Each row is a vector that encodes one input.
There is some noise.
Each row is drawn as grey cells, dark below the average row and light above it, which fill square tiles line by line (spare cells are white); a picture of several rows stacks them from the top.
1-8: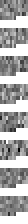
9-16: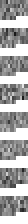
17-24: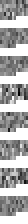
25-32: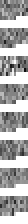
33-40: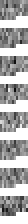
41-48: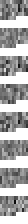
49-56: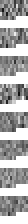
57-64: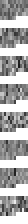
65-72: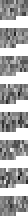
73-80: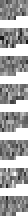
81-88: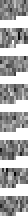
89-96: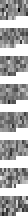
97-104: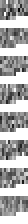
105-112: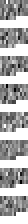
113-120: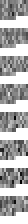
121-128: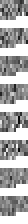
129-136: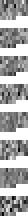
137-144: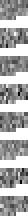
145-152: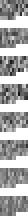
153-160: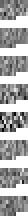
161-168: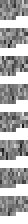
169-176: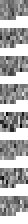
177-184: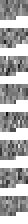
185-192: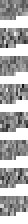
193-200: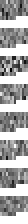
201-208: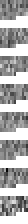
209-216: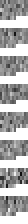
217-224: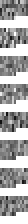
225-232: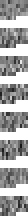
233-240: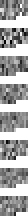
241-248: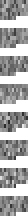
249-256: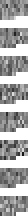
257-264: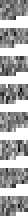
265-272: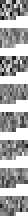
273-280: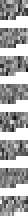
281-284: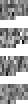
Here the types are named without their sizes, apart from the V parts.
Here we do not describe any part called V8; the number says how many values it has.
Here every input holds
a list of items, each either a point on a line, or a true/false value and a value of V8.
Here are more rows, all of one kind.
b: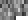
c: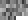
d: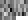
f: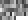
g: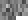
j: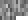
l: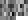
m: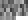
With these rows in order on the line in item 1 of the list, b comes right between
f and j.
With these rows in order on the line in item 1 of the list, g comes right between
c and l.
